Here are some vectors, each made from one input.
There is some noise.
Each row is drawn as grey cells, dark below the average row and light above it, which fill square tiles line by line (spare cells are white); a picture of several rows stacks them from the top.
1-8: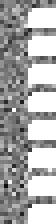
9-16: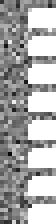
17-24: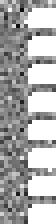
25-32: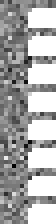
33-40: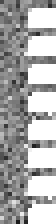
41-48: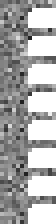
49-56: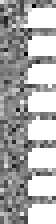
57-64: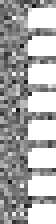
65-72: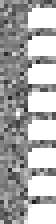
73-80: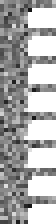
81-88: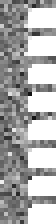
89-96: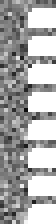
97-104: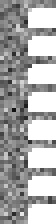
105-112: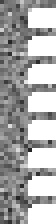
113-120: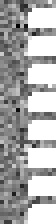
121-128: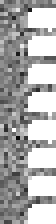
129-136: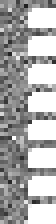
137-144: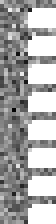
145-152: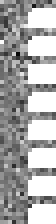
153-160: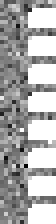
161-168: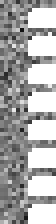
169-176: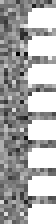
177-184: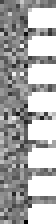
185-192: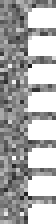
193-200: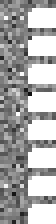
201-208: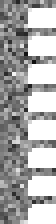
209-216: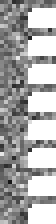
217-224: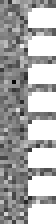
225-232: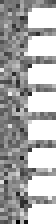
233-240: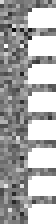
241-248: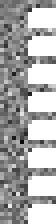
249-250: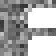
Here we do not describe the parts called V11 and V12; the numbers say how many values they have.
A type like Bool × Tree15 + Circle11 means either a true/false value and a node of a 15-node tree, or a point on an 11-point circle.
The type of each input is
(Line7 + V12) × (Line8 + V11).
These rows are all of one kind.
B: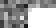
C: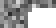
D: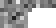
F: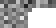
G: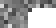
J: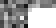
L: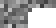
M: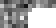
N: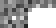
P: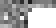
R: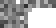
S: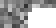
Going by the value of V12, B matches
J and R.
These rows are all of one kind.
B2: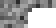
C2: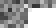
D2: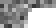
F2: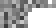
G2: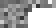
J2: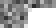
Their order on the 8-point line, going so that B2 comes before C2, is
G2, F2, D2, J2, B2, C2.
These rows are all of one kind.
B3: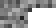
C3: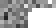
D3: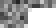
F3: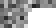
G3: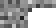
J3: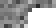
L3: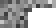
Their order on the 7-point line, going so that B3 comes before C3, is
D3, F3, J3, B3, G3, L3, C3.
